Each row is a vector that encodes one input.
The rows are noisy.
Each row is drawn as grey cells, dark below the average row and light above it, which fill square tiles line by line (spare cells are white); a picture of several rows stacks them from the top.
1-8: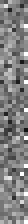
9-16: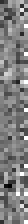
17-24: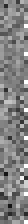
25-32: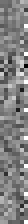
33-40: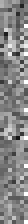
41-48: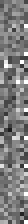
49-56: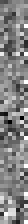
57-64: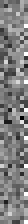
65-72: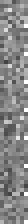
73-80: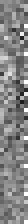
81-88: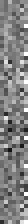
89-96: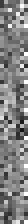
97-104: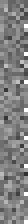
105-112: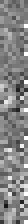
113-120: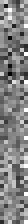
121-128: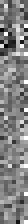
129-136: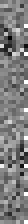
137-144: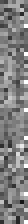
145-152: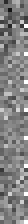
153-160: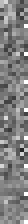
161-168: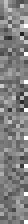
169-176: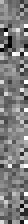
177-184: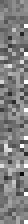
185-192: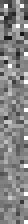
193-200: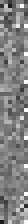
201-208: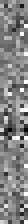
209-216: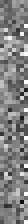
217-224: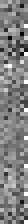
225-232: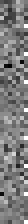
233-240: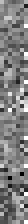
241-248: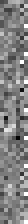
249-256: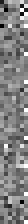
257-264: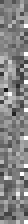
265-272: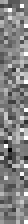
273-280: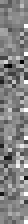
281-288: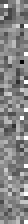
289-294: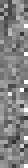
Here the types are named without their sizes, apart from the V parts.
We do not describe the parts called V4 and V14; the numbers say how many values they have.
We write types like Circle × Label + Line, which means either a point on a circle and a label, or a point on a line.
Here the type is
(Line + V4) × (Line + V14).
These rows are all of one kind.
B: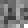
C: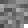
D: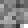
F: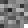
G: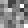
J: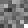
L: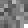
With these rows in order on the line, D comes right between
B and F.
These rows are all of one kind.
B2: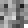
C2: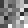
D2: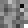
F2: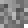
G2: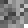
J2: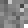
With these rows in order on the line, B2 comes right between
D2 and G2.
